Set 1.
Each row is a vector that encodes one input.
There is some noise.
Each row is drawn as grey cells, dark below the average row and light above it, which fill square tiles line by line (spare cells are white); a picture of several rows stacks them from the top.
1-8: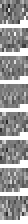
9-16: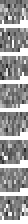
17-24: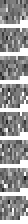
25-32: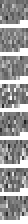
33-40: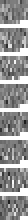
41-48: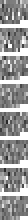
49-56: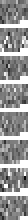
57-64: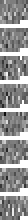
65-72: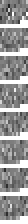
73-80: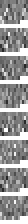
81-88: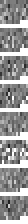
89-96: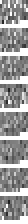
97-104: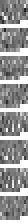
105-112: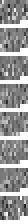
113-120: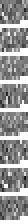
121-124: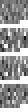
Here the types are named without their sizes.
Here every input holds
either a label, or a point on a line and three true/false values.
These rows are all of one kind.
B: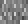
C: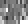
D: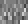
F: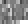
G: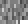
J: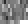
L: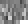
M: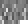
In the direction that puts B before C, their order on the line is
D, F, L, B, G, J, M, C.
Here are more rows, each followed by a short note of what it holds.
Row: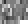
a point on a line and three true/false values
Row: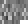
a point on a line and three true/false values
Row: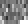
a point on a line and three true/false values
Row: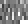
a label
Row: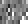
a label
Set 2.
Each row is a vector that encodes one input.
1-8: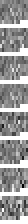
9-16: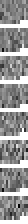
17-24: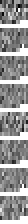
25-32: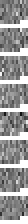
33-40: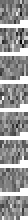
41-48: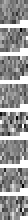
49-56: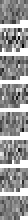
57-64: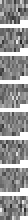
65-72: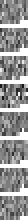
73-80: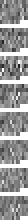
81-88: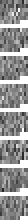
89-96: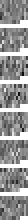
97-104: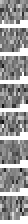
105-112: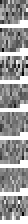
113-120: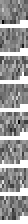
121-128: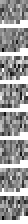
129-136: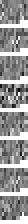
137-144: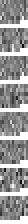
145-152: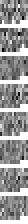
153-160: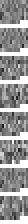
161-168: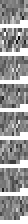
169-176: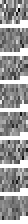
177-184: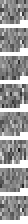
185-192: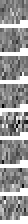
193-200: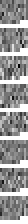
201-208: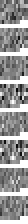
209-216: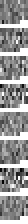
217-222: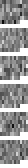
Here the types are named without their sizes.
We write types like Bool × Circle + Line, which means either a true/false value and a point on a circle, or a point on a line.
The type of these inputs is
(Bool × Bool × Bool + Unit) × (Label + Line).
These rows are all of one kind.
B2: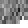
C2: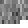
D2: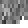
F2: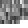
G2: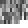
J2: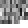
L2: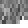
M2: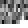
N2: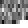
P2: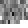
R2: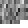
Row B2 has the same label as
D2, G2 and L2.
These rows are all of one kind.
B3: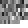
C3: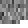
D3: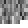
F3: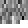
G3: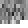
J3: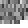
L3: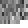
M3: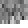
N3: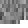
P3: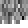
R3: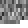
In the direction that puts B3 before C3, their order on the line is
L3, B3, R3, C3, P3, M3, J3, G3, F3, N3, D3.
